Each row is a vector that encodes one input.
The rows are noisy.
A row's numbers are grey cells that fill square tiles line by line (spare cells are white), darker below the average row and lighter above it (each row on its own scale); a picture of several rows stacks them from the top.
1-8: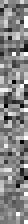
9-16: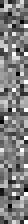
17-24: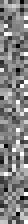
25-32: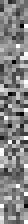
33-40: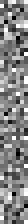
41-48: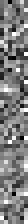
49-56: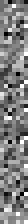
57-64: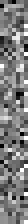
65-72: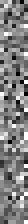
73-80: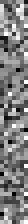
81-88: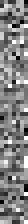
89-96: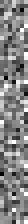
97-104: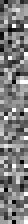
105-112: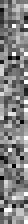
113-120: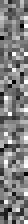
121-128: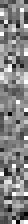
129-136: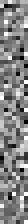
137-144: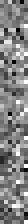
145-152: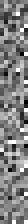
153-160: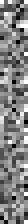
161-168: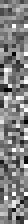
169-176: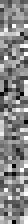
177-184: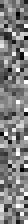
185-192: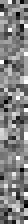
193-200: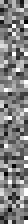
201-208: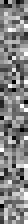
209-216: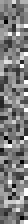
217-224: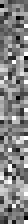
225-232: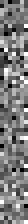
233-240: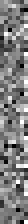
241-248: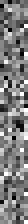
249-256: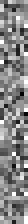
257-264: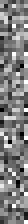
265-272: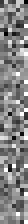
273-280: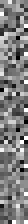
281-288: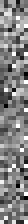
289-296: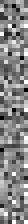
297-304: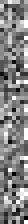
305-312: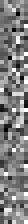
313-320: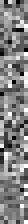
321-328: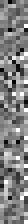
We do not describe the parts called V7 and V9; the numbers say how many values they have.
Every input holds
either a node of each of two 12-node trees and a value of V7, or a true/false value and a value of V9.
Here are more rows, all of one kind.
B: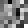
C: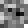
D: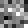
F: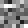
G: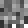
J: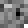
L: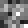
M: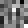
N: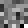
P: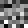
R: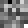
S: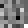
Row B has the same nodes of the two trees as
C, F, J and S.
